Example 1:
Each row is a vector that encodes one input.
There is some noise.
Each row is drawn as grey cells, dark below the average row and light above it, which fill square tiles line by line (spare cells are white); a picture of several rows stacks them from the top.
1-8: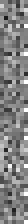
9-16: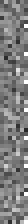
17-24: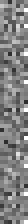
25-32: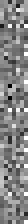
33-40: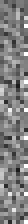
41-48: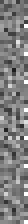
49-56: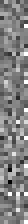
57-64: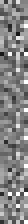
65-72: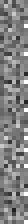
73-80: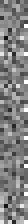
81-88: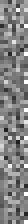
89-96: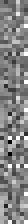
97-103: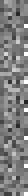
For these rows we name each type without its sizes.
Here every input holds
either a point on a line, or four true/false values.
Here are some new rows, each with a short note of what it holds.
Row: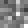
four true/false values
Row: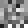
a point on a line
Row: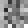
a point on a line
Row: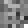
four true/false values
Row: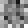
a point on a line
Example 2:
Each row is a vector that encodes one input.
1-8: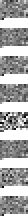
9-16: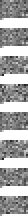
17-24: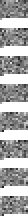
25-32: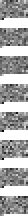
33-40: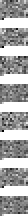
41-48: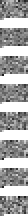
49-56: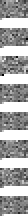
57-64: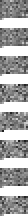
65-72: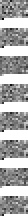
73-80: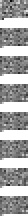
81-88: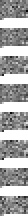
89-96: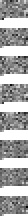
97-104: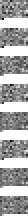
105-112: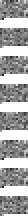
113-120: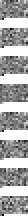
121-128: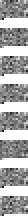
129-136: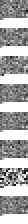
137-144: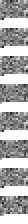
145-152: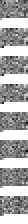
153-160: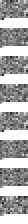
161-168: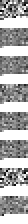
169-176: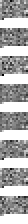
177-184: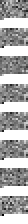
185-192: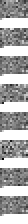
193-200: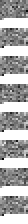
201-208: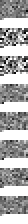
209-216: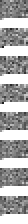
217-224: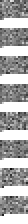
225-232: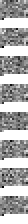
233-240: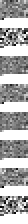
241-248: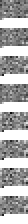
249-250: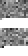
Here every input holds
a list of up to two points on a 4-point line.
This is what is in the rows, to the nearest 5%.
All of them are lists of up to two points on a 4-point line: about 5% are empty, 40% hold one and 55% two.
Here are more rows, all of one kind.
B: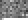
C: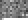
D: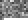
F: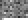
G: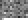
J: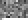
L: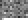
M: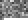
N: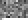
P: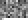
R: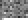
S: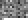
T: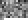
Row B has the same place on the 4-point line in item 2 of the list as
C, D and M.
